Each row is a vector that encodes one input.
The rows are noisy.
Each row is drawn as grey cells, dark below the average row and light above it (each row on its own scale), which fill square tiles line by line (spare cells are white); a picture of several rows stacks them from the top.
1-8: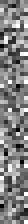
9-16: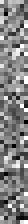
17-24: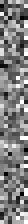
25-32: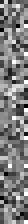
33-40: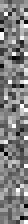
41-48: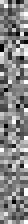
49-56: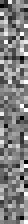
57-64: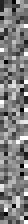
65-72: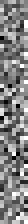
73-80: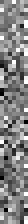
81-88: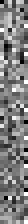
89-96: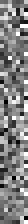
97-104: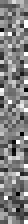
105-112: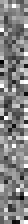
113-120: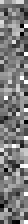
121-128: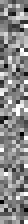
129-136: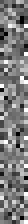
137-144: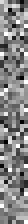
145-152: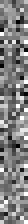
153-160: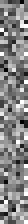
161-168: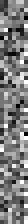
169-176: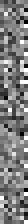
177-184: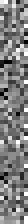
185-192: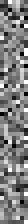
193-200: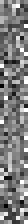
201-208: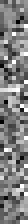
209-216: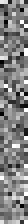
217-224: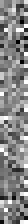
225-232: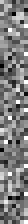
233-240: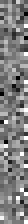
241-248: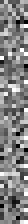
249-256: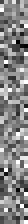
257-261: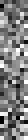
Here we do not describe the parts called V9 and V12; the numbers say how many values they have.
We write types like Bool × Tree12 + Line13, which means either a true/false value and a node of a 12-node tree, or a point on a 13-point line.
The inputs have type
(Line6 + V9) × V12 + Line7.
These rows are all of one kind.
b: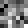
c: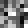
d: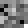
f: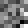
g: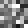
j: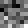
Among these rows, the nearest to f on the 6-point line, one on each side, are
c and d.
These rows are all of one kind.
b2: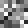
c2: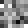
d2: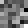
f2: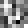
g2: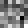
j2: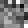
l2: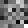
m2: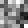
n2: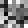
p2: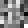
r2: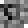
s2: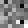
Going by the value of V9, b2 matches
d2 and s2.
